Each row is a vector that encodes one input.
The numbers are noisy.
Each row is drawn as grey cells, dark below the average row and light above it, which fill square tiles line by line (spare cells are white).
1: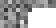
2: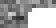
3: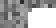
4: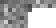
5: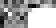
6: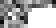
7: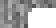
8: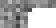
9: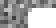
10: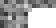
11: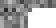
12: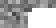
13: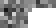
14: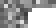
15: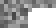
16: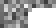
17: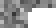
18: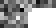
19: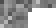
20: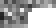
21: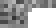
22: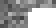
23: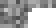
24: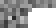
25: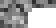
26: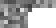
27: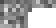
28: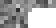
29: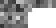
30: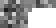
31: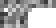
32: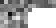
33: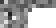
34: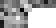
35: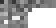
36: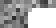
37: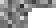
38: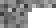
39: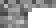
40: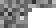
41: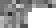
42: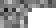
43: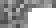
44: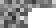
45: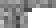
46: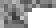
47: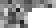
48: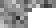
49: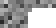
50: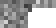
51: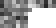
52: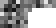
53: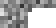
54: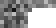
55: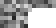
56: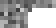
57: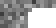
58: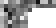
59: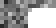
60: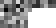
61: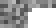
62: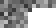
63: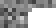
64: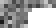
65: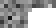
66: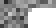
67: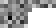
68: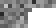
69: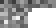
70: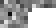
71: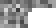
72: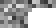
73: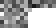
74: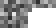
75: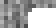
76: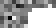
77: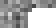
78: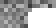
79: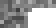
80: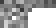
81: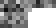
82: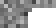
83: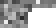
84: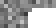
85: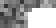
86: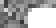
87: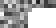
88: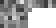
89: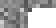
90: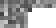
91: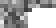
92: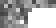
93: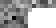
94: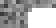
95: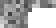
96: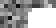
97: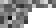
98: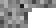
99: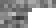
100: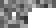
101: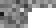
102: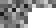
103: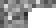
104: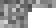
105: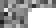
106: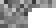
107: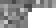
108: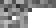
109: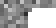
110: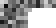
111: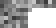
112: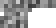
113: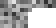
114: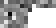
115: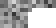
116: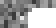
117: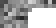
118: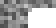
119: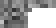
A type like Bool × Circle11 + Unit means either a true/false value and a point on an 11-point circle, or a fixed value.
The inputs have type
(Bool × Bool × Bool + Line4) × Label5.
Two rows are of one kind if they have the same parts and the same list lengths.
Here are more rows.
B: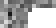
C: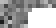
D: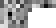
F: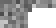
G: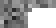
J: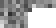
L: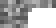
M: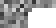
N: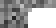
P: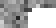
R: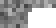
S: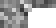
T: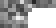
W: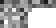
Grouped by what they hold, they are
B, C, D, S, T, W
F, G, J, L, M, N, P, R

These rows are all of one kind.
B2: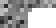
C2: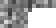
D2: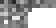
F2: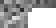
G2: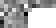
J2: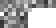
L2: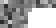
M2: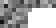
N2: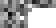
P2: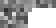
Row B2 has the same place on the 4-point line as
J2 and M2.
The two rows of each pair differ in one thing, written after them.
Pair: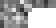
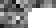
the label
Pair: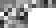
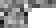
the label
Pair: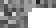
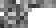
the place on the 4-point line
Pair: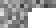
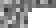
the place on the 4-point line
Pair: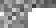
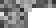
the label
